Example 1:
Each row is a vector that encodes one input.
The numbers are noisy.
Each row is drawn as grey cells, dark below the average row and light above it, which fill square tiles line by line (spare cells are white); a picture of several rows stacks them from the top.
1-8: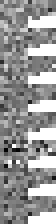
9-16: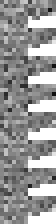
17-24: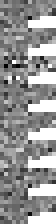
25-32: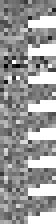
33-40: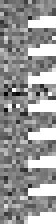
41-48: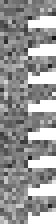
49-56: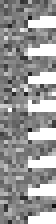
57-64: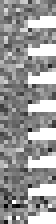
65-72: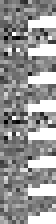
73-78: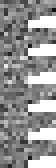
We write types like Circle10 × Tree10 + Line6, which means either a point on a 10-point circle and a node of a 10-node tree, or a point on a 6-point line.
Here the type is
Bool × (Tree10 + Unit).
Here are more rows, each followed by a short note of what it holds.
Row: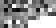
a true/false value
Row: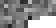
a node of a 10-node tree and a true/false value
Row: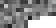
a node of a 10-node tree and a true/false value
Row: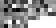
a true/false value
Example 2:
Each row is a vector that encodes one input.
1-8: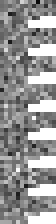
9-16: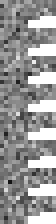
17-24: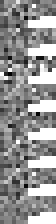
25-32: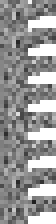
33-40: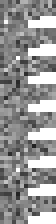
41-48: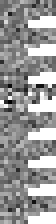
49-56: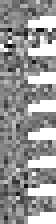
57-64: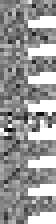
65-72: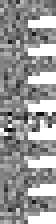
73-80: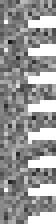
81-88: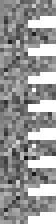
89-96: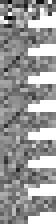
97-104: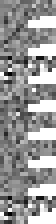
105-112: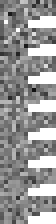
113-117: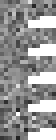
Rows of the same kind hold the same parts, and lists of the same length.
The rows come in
3 kinds.
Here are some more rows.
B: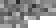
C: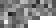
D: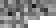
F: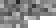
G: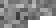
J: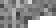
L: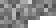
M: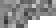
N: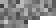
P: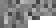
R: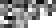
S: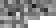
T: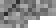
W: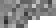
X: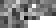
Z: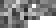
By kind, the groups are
B, D, F, M, S, T, W
C, G, J, L, N, P, X, Z
R

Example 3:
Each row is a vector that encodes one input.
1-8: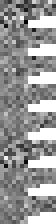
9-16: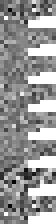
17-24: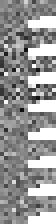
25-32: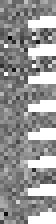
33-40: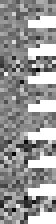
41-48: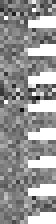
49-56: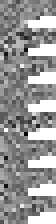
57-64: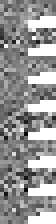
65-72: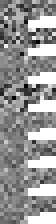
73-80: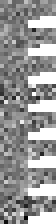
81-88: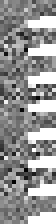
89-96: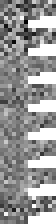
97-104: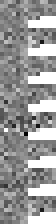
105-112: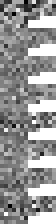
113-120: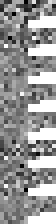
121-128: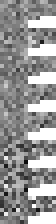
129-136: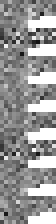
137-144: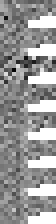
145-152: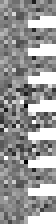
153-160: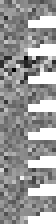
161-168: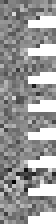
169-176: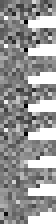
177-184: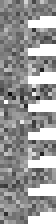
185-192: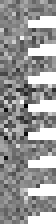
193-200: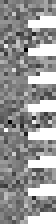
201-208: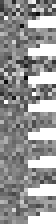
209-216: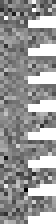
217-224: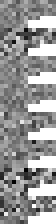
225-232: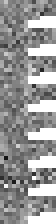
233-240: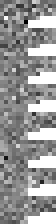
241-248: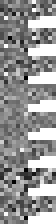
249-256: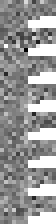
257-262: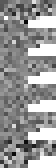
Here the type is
Line10 + Tree18.
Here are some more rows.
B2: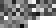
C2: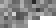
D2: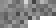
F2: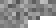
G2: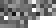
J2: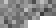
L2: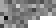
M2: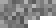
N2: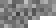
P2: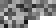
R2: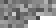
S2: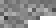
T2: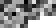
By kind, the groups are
B2, G2, P2, T2
C2, D2, F2, J2, L2, M2, N2, R2, S2

